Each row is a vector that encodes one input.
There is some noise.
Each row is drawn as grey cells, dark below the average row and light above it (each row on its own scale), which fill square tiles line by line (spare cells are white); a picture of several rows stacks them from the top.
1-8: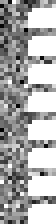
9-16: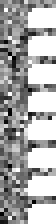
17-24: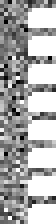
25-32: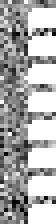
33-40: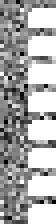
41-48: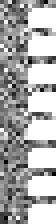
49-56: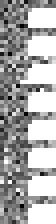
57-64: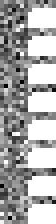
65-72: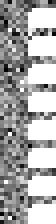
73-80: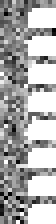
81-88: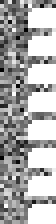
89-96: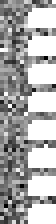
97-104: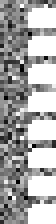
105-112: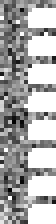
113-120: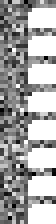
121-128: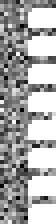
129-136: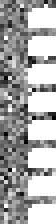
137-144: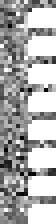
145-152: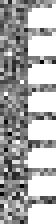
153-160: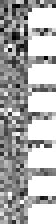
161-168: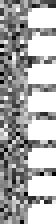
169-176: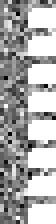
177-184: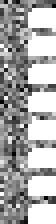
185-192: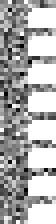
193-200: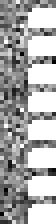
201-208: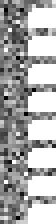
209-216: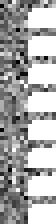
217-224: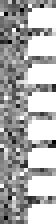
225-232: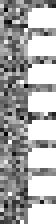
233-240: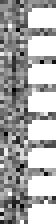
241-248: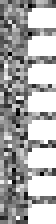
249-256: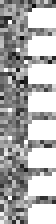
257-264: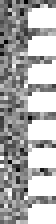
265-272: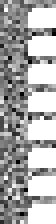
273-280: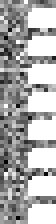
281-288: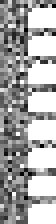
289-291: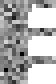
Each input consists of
either a point on an 11-point circle, or one of 10 labels and a true/false value.
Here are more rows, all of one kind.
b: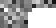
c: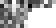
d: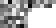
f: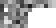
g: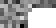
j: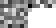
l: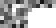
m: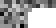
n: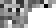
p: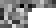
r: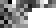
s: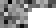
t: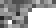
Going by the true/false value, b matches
d, f, j and p.
